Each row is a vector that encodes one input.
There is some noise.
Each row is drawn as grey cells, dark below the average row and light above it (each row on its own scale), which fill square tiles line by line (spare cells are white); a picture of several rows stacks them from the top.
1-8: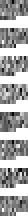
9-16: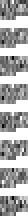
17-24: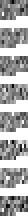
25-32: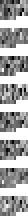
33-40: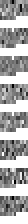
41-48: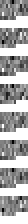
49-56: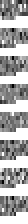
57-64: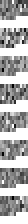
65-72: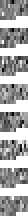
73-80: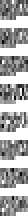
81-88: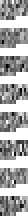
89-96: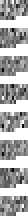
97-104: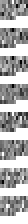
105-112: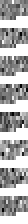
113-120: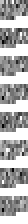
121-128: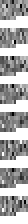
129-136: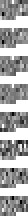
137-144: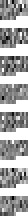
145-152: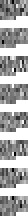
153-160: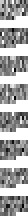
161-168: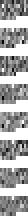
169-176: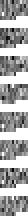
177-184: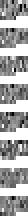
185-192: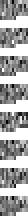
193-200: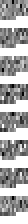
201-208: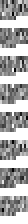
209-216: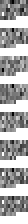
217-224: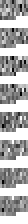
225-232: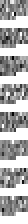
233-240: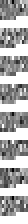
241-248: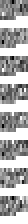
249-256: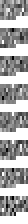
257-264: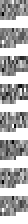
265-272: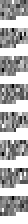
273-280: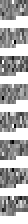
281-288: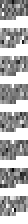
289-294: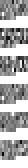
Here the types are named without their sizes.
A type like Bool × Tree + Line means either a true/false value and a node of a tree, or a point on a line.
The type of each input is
Bool × (Tree + Unit).
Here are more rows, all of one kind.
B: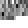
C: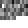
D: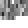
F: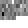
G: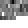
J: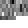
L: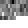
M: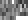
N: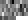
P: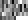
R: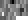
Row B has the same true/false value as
D, F and M.
